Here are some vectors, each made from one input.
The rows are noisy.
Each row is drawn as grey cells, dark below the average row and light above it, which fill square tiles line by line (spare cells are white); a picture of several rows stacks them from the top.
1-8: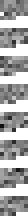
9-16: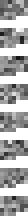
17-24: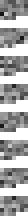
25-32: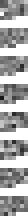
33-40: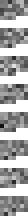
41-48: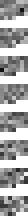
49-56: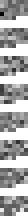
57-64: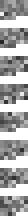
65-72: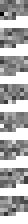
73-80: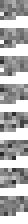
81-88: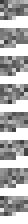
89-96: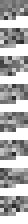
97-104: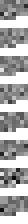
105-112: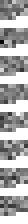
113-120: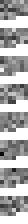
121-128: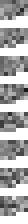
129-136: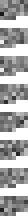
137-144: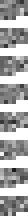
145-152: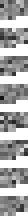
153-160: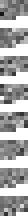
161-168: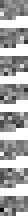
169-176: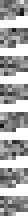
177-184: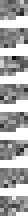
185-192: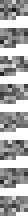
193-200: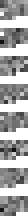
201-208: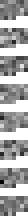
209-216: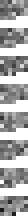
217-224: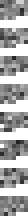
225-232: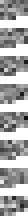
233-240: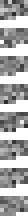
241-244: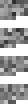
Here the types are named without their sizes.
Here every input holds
four true/false values.
